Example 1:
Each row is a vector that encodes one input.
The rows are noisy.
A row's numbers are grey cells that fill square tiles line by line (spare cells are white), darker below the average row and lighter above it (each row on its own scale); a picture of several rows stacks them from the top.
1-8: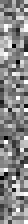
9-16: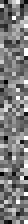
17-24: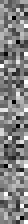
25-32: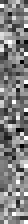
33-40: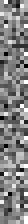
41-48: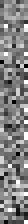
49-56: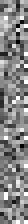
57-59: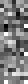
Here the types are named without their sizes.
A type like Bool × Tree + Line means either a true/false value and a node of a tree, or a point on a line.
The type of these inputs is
Bool × Bool × Bool × Bool × Line.
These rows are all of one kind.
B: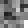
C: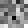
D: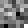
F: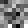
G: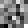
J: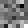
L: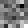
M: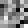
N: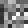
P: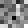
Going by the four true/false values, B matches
J and L.
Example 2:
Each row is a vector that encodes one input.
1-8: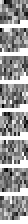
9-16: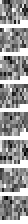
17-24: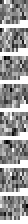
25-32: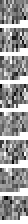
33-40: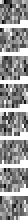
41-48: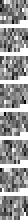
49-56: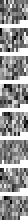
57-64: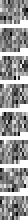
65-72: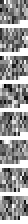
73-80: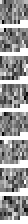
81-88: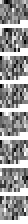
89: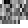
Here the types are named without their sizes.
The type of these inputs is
Bool × Bool × Bool × Bool × Circle.
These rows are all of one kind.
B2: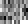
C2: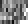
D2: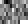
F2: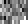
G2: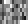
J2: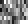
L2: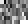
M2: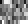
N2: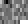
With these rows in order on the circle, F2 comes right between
B2 and C2.
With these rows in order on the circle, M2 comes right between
J2 and L2.
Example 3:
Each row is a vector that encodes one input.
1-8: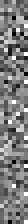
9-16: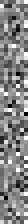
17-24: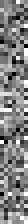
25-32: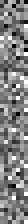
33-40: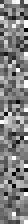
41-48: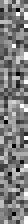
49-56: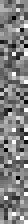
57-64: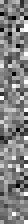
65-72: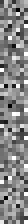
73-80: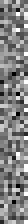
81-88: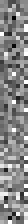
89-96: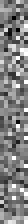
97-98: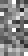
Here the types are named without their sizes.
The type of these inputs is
(Bool × Bool × Bool × Bool + Unit) × Label.
